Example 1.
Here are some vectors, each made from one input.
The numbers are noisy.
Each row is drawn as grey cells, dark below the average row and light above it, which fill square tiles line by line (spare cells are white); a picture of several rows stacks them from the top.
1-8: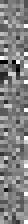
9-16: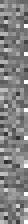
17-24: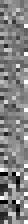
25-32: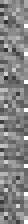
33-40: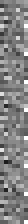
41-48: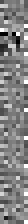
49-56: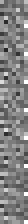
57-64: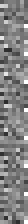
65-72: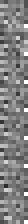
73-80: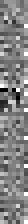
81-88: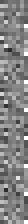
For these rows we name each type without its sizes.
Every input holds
a list of points on a circle.
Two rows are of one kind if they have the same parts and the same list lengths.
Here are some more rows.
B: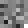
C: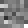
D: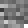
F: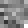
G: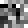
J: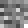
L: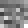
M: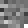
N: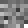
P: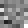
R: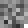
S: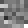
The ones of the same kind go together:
B, F, J, L, P, R
C, D, M, N, S
G

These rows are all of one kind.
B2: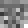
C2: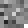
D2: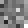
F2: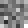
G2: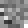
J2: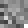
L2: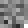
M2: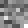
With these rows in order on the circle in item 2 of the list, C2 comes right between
D2 and M2.
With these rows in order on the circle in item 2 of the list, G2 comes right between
B2 and L2.
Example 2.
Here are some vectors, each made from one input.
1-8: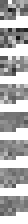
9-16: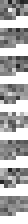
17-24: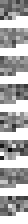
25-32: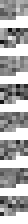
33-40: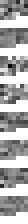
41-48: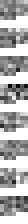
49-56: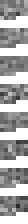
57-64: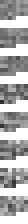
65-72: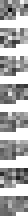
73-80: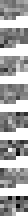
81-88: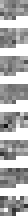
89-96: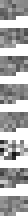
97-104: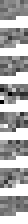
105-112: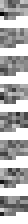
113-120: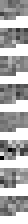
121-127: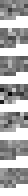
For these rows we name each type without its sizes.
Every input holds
either a node of a tree, or three true/false values.
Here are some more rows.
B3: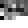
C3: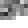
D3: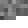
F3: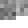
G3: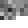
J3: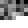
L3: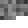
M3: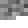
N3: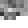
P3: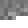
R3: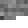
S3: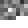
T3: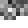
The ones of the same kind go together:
B3, C3, M3, N3, T3
D3, F3, G3, J3, L3, P3, R3, S3

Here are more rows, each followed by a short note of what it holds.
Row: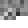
three true/false values
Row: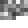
three true/false values
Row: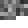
a node of a tree
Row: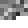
three true/false values
